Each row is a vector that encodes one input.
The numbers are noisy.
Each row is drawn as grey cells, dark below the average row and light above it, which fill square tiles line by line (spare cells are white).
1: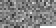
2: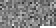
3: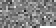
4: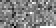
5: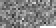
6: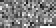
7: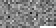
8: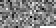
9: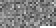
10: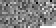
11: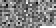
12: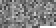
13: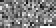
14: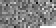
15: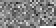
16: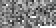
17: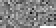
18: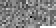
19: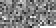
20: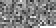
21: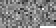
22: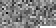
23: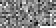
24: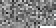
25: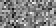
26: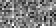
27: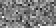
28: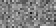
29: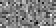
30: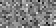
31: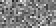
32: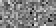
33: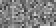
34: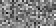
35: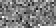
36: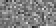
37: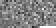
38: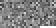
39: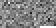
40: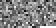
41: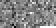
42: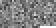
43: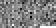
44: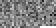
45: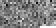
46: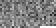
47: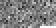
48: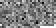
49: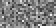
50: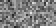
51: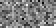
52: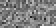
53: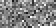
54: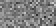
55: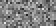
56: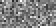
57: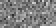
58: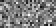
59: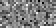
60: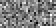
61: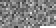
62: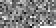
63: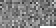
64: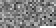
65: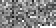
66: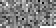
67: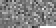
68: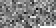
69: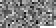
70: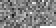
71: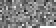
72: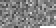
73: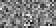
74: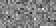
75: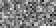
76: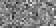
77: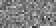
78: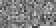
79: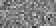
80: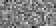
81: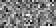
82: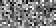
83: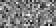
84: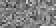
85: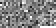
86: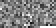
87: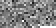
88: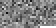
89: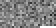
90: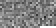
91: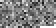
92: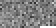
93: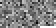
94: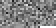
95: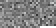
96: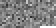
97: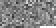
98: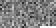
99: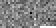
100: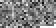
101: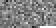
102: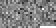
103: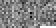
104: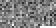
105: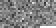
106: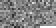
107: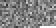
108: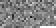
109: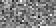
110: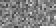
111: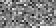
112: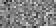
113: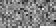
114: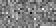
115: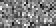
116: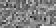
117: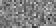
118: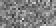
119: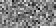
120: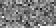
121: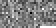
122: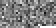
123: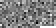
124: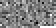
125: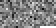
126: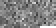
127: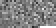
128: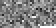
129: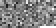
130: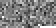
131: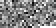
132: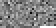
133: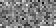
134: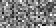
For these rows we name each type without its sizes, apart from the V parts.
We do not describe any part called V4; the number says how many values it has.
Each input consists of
either a point on each of two lines, or a true/false value and a value of V4, or a list of points on a circle.
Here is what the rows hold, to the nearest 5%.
About 10% of them hold a point on each of two lines. About 20% of them hold a true/false value and a value of V4. The rest are lists of points on a circle.
